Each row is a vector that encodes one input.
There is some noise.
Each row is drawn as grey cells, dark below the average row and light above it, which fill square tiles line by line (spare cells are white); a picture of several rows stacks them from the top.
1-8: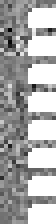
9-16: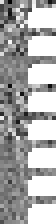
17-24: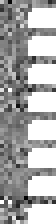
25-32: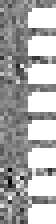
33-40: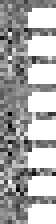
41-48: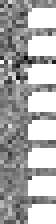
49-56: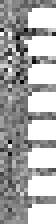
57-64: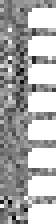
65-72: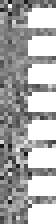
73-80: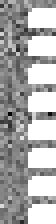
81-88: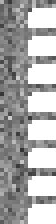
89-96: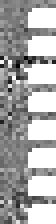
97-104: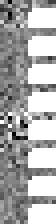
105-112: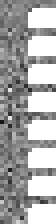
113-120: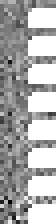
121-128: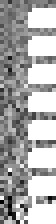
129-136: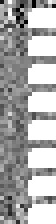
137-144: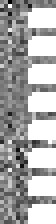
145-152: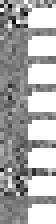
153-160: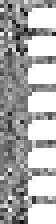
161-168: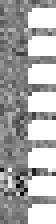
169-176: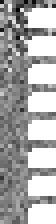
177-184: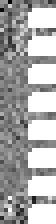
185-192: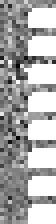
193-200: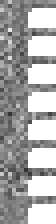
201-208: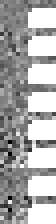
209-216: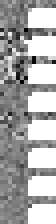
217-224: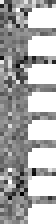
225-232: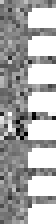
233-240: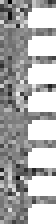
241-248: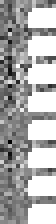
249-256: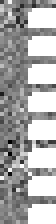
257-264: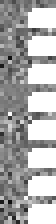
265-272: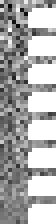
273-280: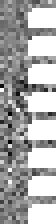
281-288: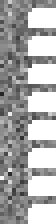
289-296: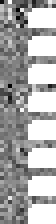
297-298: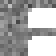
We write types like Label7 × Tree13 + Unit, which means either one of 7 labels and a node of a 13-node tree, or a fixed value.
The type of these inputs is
(Bool × Label5 + Unit) × Circle16.
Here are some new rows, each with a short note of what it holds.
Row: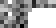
a point on a 16-point circle, one of 5 labels and a true/false value
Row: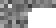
a point on a 16-point circle, one of 5 labels and a true/false value
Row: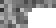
a point on a 16-point circle
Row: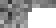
a point on a 16-point circle
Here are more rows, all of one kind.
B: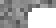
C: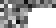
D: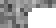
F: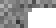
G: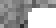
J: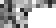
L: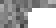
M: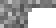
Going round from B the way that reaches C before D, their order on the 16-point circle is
B, C, J, D, M, L, G, F.
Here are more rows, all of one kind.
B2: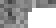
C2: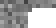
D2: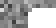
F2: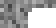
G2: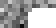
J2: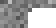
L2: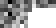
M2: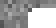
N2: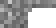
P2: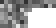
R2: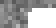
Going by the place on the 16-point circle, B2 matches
D2, L2, P2 and R2.
